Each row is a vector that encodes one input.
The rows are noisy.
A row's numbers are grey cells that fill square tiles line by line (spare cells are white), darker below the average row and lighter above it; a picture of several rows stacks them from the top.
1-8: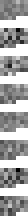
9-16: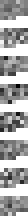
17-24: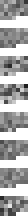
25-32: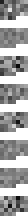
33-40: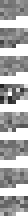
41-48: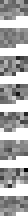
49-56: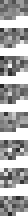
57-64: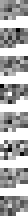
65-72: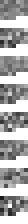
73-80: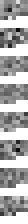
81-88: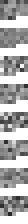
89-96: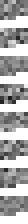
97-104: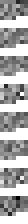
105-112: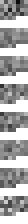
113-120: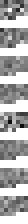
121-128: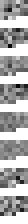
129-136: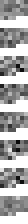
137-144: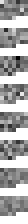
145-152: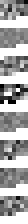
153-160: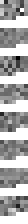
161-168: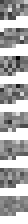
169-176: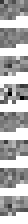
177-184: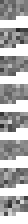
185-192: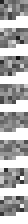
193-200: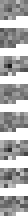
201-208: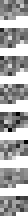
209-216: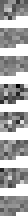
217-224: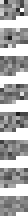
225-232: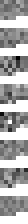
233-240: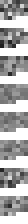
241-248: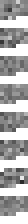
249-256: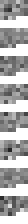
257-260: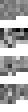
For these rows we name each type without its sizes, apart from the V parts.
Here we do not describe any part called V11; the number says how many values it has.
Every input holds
either a label, or a true/false value and a value of V11.
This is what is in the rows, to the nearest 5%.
About 35% of them hold a label. The rest hold a true/false value and a value of V11.
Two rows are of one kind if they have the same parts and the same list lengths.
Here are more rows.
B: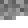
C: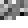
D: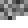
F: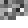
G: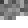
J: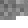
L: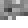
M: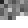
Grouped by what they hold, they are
B, G, J, L, M
C, D, F

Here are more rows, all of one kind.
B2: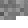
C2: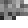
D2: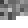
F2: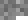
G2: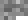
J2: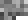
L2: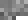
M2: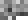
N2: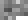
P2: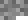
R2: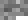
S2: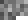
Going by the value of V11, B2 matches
F2, J2, N2 and R2.
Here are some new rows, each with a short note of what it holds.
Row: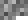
a label
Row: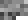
a true/false value and a value of V11
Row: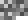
a label
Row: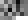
a label
